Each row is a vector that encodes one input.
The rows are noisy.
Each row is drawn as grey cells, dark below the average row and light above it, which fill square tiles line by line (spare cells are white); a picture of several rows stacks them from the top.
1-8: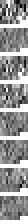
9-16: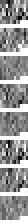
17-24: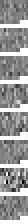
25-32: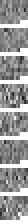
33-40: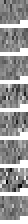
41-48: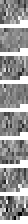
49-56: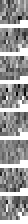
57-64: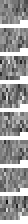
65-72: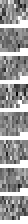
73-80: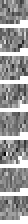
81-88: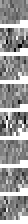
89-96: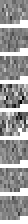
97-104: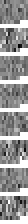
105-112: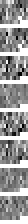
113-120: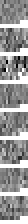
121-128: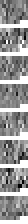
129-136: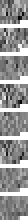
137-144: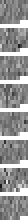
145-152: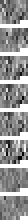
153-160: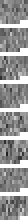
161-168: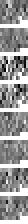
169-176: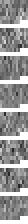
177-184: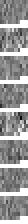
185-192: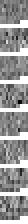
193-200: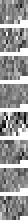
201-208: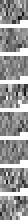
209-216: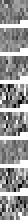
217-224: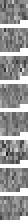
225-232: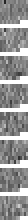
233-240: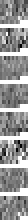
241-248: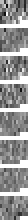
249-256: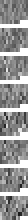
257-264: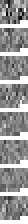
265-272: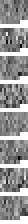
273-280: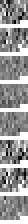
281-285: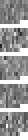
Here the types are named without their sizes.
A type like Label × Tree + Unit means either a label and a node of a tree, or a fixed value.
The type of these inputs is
(Bool × Bool × Bool + Line) × Line + Label.
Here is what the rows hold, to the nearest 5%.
About 15% of them hold a label. The rest hold a point on a line, together with either a point on a line, or three true/false values.
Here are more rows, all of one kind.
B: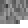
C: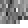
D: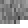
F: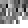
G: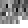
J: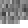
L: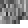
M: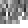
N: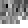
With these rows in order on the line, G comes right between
D and J.
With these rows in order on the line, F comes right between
J and M.
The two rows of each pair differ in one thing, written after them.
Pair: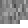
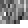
the place on the line
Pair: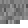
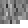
the place on the line
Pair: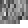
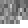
the place on the line
